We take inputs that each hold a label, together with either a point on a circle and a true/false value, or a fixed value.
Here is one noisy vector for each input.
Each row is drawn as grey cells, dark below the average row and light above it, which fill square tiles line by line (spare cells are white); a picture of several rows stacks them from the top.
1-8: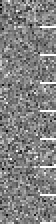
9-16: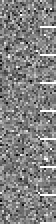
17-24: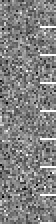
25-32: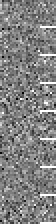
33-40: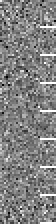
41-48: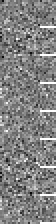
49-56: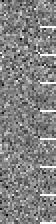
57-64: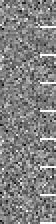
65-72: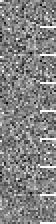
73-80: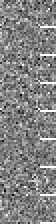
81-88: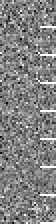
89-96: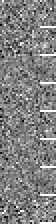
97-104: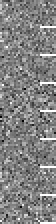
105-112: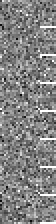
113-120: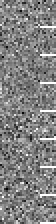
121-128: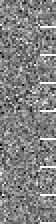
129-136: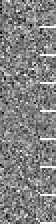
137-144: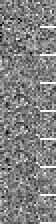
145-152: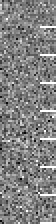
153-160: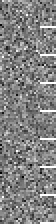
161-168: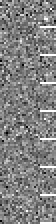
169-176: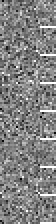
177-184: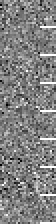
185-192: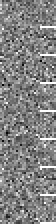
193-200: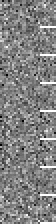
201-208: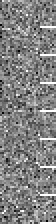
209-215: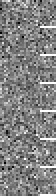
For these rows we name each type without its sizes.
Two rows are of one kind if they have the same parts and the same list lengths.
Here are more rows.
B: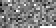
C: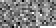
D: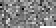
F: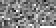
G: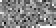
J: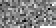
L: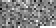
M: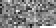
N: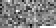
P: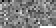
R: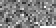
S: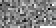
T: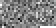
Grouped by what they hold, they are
B, D, J, L, M, N, S
C, F, G, P, R, T

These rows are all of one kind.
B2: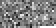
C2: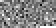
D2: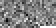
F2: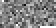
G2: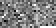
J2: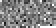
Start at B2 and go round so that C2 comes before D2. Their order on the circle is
B2, C2, J2, D2, G2, F2.
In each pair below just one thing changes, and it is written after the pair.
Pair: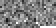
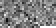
the place on the circle
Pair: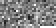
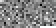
the label
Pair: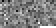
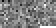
the place on the circle
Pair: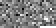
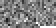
the label
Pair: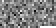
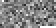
the true/false value
